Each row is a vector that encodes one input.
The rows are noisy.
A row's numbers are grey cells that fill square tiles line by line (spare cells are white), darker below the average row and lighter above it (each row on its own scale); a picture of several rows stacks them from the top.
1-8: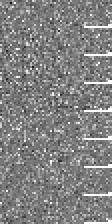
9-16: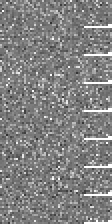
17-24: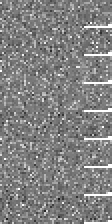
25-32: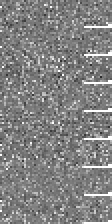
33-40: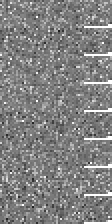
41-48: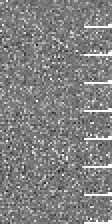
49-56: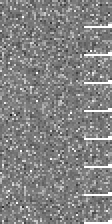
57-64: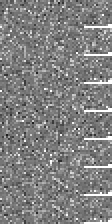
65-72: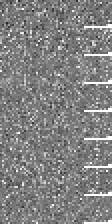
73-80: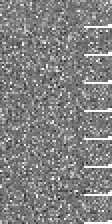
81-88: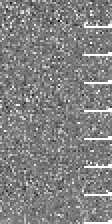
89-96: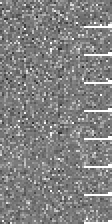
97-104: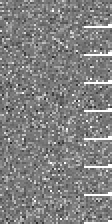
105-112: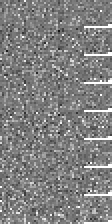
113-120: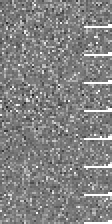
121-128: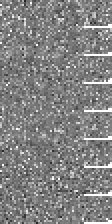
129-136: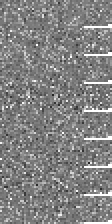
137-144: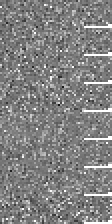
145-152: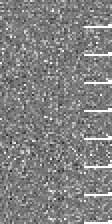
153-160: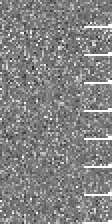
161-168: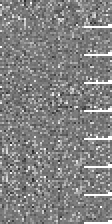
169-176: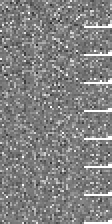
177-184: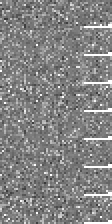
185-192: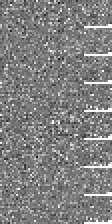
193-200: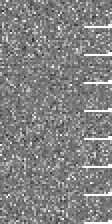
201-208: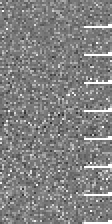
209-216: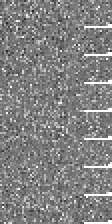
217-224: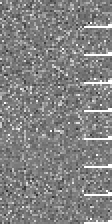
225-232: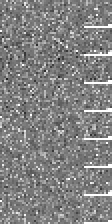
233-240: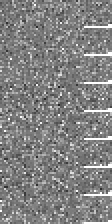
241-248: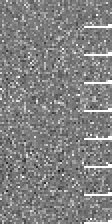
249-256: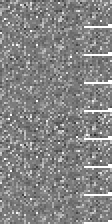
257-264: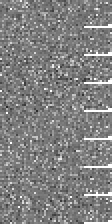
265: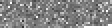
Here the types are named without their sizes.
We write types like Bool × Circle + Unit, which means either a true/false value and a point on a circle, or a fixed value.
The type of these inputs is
(Bool × Bool × Bool + Unit) × (Line × Line + Unit) + Tree.
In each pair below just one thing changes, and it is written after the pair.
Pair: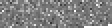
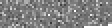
one of the three true/false values
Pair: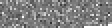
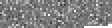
the place on one of the two lines
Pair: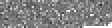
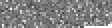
one of the three true/false values
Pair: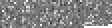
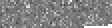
one of the three true/false values
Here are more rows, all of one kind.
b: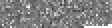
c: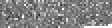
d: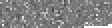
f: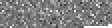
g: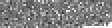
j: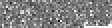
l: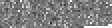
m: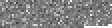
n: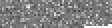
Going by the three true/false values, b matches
l, m and n.
